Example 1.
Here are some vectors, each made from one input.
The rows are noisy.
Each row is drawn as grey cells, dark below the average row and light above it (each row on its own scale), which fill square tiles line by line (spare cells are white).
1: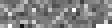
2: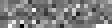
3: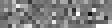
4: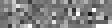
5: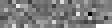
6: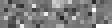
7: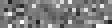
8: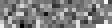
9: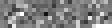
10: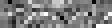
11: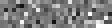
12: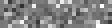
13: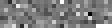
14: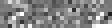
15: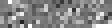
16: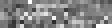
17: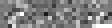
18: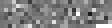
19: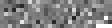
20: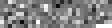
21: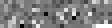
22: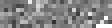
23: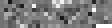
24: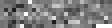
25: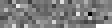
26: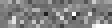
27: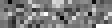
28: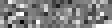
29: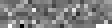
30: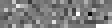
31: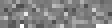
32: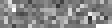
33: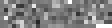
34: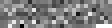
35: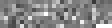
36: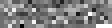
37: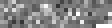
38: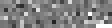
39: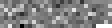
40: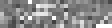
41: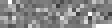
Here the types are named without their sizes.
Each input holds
three true/false values.
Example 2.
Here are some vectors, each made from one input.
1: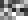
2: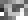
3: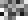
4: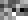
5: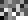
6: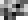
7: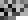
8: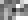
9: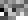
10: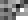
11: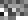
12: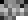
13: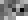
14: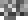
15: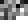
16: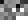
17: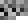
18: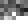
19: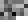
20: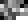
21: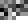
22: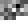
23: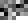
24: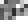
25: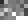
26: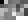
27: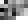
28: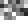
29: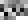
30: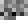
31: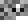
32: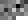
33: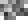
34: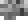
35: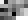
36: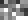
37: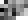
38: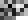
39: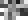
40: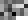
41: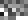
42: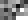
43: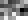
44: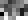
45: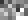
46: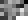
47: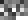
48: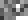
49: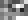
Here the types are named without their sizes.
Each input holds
a label.
